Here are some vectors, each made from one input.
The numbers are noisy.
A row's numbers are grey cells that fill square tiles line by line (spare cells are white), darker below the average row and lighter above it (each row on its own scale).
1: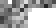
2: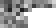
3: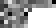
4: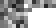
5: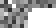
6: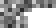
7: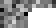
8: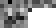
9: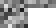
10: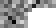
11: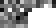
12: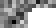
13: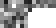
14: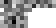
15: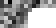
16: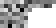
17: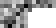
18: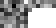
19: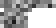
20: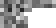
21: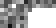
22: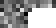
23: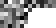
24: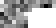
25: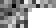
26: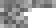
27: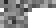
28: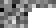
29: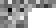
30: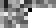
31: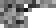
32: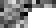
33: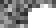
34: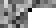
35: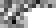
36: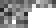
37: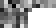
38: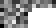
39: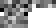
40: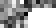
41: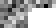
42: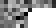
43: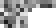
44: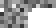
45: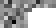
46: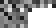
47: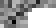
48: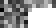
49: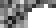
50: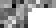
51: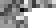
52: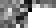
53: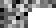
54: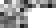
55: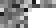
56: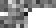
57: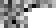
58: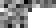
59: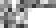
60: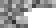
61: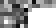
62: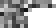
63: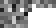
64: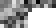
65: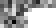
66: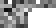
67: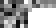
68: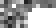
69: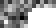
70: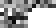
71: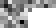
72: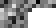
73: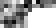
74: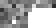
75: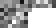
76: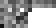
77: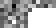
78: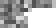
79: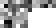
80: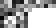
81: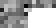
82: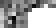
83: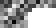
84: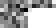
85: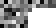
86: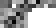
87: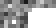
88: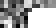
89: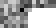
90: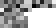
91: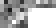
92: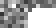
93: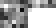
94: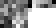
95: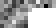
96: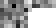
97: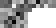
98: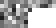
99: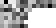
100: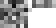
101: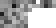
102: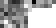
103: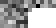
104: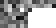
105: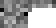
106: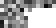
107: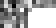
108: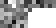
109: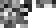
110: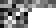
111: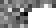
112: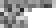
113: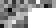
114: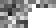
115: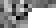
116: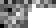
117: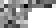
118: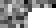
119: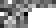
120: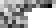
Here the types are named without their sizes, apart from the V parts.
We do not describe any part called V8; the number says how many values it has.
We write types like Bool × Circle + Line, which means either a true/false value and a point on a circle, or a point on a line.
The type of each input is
Label × (Line + V8).
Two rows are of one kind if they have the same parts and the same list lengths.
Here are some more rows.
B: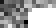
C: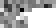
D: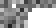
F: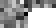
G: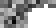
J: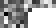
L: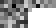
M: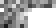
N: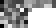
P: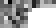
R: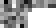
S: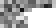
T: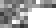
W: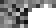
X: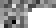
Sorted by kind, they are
B, G, J, L, N, P, W, X
C, D, F, M, R, S, T

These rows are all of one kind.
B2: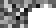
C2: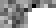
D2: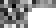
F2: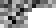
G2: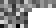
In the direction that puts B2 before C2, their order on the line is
B2, C2, F2, D2, G2.
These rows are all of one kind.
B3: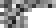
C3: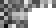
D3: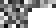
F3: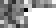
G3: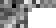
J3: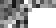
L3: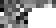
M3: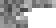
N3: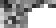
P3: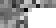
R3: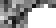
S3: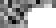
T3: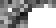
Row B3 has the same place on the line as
G3, J3, N3 and R3.
